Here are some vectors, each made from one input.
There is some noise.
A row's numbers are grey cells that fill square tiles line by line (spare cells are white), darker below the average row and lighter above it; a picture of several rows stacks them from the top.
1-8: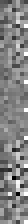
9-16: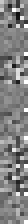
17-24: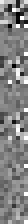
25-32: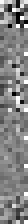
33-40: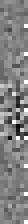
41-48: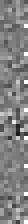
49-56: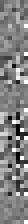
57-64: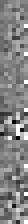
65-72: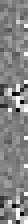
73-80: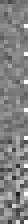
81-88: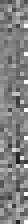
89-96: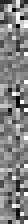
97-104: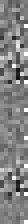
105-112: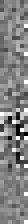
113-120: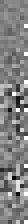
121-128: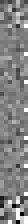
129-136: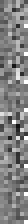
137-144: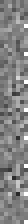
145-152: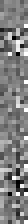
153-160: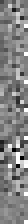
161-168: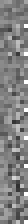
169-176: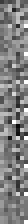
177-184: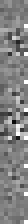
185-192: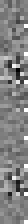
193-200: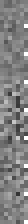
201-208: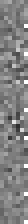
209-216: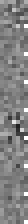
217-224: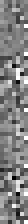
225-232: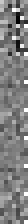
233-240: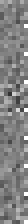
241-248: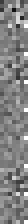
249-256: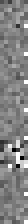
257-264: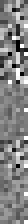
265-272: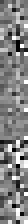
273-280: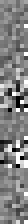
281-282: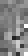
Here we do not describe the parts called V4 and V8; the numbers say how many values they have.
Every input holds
a value of V4, together with either a true/false value and a value of V8, or a list of up to two points on a 5-point line.
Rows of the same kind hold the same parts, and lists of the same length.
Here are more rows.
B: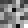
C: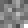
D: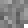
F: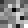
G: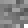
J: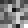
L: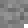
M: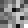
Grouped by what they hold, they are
B, C, J
D, M
F, L
G

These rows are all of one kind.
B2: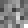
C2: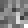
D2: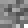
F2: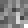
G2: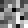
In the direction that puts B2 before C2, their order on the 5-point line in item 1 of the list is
B2, F2, C2, G2, D2.
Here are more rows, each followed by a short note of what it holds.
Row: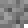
a value of V4, together with a list of one item
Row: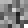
a value of V4, together with the empty list
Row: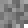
a value of V4, together with a list of one item
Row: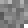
a value of V4, together with the empty list
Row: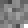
a true/false value, a value of V4 and a value of V8
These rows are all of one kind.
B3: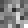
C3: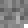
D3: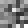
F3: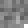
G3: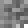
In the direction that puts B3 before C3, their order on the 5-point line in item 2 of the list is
B3, C3, F3, G3, D3.
